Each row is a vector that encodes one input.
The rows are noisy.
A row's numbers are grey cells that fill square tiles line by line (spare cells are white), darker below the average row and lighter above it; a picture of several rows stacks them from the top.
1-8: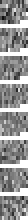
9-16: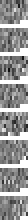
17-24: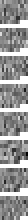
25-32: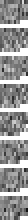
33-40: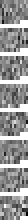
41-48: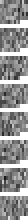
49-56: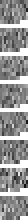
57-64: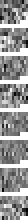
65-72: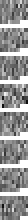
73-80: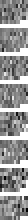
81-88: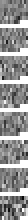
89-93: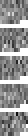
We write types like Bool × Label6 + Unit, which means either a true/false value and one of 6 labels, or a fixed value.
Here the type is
Bool × Bool × Bool + (Label5 + Line5) × Line5.
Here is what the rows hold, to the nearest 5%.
About 45% of them hold a point on a 5-point line, together with either one of 5 labels, or a point on a 5-point line. The rest hold three true/false values.
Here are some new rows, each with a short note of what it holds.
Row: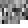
a point on each of two 5-point lines
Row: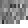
one of 5 labels and a point on a 5-point line
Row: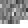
one of 5 labels and a point on a 5-point line
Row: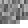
three true/false values
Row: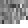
one of 5 labels and a point on a 5-point line
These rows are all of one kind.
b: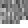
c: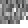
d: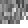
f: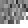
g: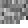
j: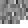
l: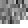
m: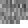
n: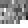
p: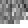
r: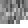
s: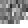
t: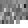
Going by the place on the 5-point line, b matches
c, d, n and r.
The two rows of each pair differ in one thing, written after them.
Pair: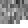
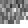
the label
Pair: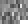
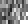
the label
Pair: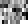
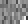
the label
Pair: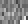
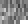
the label
